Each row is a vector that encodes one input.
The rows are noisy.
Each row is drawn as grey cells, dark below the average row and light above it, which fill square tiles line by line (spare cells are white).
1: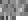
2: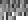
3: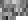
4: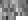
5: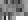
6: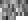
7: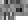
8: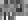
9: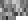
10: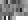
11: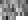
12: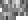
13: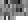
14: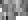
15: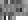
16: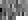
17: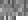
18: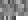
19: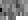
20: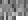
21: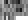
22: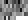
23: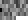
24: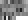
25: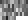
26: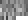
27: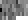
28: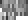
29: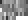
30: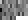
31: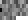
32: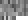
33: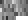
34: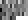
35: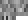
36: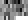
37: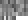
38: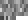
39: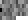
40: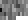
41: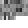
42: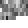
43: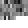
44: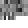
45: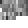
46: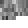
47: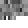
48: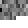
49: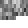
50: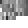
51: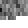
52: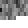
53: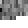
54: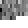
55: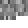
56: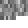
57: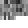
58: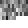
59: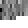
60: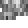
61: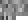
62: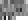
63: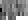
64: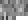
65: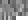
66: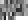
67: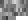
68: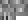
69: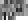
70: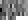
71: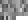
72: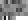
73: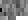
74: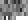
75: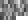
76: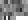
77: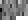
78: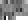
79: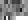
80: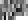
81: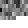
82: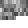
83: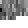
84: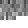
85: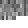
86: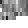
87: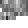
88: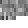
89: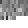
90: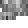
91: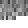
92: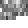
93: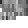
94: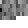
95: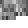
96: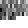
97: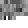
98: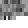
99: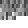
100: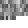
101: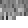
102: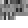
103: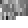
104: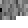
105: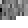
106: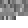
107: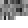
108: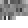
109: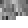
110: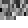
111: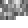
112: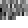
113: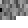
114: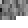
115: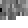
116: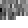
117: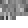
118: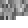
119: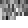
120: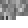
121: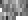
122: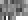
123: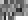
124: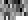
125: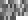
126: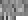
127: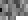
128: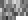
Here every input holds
a point on an 8-point line.
